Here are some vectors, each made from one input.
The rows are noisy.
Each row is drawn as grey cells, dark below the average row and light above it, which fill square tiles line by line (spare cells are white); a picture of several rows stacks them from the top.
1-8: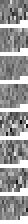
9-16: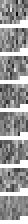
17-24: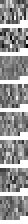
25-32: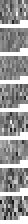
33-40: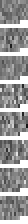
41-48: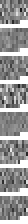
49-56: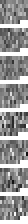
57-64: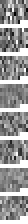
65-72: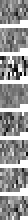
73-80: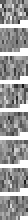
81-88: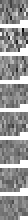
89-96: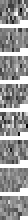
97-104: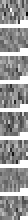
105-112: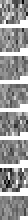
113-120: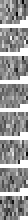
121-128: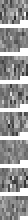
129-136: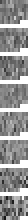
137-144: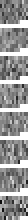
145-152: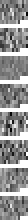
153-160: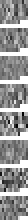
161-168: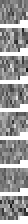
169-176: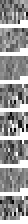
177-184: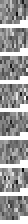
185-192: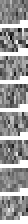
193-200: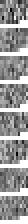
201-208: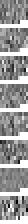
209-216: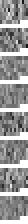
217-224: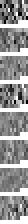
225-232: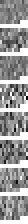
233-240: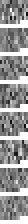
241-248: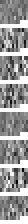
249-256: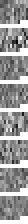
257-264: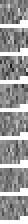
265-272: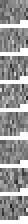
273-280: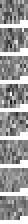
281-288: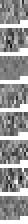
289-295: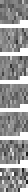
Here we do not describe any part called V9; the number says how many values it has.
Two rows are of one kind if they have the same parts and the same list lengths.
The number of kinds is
5.
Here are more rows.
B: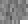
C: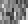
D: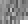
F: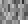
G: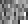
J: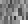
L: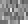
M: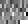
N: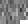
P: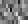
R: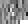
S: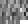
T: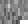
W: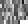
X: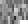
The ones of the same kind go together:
B, F, J
C, M, N, P, W
D, R
G, L, T, X
S

